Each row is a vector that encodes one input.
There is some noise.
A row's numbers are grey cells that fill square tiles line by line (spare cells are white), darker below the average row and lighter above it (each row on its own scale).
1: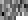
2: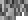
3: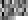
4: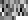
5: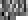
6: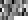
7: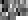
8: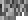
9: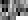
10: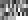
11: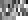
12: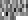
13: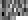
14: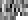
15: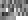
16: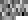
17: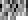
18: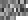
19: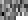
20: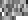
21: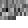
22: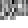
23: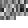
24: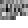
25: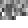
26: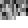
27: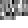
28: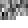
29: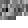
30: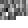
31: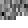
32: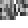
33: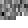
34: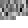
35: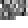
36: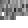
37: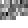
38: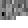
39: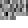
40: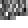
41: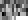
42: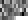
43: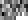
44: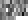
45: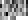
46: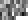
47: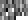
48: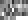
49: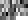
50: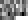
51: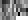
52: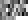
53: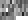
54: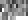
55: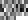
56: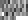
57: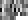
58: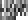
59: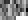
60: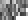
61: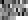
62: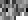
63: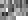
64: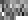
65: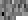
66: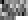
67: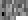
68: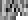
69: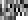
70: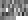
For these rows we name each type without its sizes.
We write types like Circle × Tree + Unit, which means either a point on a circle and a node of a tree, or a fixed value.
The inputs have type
List(Line).
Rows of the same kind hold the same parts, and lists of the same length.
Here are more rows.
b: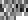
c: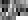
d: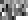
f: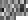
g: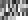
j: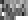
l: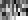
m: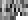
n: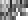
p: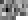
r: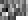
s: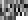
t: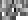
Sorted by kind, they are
b, f
c, l, r, s
d, g, j, m, n, p, t

